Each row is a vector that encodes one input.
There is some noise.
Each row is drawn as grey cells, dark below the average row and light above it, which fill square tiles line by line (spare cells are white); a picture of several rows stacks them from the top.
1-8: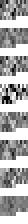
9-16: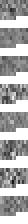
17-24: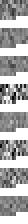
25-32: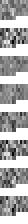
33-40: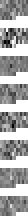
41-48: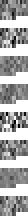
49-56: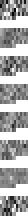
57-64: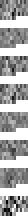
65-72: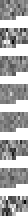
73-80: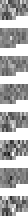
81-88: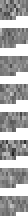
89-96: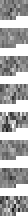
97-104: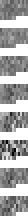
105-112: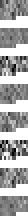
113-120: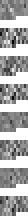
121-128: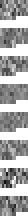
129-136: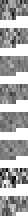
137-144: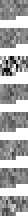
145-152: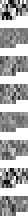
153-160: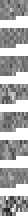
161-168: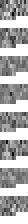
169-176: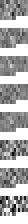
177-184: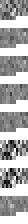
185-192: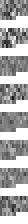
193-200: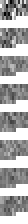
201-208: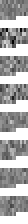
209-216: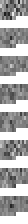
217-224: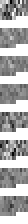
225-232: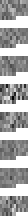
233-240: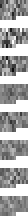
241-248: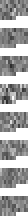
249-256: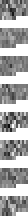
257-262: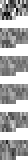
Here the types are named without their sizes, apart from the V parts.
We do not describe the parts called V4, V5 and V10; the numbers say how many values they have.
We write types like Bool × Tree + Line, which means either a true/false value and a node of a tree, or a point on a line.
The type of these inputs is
(Bool × Line + V4 × V10) × (Tree + V5).
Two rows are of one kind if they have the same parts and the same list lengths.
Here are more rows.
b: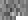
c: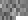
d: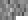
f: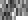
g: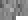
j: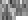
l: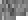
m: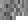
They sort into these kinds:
b, c, m
d, j
f, l
g

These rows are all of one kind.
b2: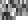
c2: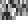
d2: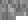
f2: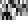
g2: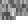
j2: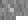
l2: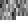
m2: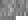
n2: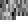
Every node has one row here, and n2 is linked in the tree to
d2 and f2.
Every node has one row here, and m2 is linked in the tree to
d2 and l2.
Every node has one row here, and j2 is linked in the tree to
g2.
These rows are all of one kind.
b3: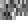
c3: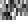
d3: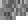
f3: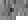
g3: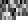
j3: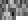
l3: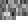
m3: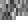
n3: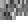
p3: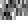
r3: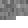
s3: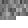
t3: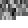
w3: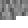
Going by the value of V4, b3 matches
d3, n3 and p3.
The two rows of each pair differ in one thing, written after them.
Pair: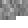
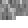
the place on the line
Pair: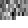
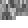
the value of V5
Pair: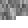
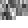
the true/false value
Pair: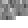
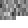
the true/false value
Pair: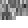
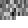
the true/false value
